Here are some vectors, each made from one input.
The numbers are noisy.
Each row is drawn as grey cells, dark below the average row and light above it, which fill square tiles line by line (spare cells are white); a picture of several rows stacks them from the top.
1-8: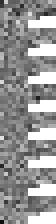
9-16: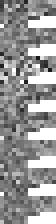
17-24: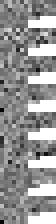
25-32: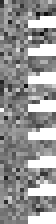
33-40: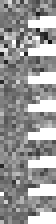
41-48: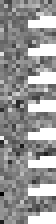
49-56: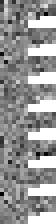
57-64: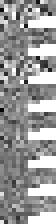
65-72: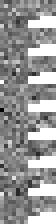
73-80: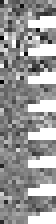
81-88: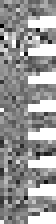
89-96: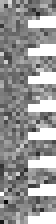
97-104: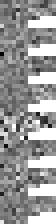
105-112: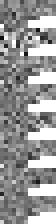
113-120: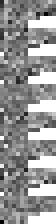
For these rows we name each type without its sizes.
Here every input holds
a list of items, each a point on a line and a true/false value.
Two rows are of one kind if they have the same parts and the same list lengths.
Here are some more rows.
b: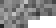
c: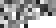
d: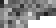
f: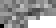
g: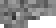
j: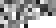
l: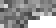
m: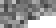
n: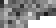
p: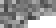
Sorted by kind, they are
b, f, l, m, p
c, j
d, n
g

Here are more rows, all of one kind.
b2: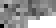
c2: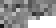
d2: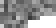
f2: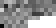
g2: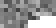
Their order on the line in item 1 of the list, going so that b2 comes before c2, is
b2, g2, c2, f2, d2.
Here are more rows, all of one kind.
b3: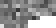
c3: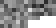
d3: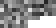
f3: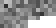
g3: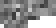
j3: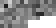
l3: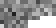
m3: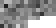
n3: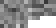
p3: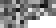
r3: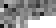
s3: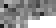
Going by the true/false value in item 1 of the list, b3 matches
g3, l3 and p3.
